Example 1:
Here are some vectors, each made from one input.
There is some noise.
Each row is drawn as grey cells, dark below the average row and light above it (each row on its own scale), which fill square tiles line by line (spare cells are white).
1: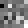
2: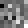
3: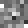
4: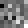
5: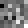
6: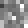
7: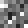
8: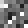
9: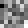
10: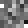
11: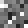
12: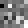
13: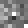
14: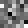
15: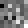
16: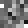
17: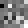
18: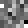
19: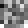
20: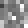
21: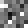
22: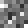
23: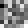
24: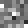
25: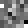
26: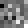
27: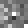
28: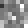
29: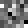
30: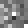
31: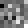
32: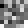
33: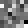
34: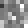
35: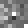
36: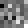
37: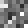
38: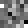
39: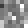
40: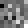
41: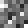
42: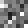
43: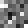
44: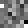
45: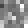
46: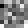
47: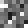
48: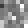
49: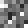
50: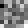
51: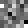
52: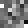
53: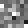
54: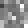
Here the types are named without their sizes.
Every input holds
a point on a line.
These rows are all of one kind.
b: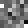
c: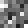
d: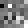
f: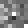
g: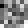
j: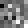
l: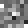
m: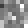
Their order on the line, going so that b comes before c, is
m, g, d, j, f, l, b, c.
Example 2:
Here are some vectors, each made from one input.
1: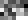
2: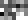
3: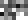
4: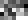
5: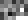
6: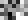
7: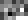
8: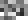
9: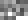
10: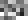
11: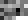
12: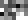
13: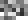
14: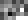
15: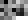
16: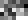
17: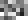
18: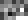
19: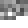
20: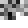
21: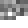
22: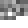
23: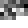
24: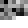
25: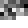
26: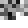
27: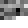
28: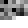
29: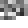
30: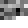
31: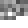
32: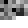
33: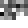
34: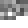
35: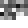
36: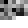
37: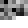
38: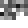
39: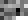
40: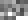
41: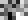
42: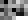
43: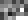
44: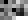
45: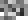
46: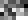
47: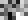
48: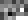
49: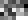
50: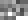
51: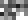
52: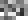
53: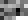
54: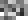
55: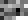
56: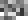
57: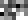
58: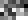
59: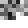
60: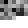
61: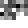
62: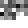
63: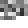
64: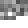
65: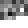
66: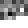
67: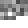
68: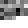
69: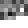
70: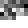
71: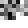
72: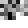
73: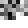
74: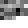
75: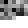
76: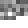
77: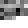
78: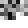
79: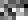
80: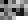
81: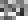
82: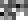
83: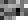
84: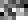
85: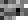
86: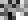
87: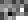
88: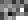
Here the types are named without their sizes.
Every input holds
a point on a line.
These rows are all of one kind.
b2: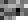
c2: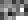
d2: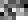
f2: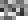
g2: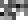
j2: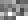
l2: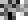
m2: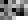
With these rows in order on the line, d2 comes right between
c2 and g2.
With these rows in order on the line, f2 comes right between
j2 and m2.
